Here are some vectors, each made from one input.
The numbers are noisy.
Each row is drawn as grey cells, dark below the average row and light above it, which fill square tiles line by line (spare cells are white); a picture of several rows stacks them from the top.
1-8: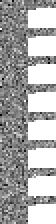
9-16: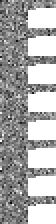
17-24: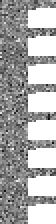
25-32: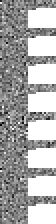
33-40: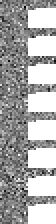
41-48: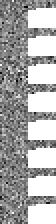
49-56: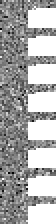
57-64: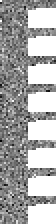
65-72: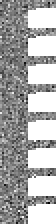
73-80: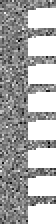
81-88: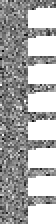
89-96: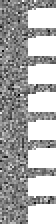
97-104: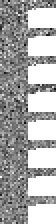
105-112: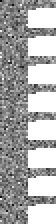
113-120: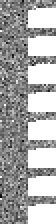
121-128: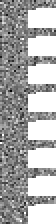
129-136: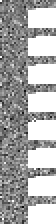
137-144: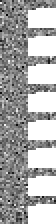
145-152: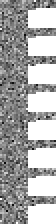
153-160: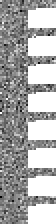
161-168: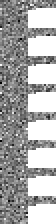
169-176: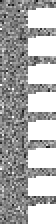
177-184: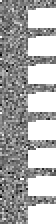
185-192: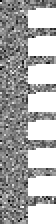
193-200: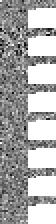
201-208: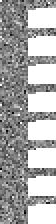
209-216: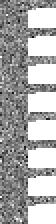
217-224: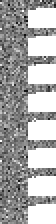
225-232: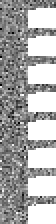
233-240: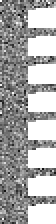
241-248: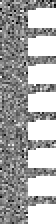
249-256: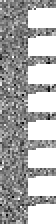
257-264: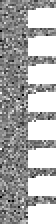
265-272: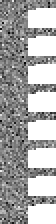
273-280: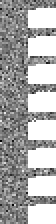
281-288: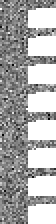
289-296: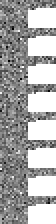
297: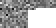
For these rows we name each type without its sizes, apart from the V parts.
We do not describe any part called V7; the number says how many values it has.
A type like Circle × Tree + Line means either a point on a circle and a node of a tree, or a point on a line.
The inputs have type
Label × List(V7) + Line × List(Circle).
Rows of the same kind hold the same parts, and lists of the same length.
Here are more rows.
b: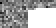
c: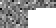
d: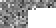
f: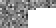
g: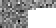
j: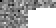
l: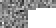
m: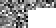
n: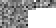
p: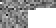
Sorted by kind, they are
b
c
d, n
f, g
j
l, m
p

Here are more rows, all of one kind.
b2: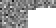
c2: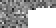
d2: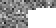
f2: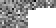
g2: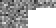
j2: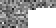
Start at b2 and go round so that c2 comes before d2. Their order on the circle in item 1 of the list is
b2, g2, j2, c2, d2, f2.
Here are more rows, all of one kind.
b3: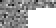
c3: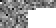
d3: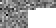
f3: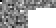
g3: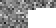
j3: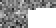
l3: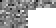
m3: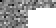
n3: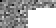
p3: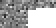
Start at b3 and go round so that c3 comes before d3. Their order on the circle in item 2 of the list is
b3, p3, j3, l3, f3, g3, c3, n3, d3, m3.
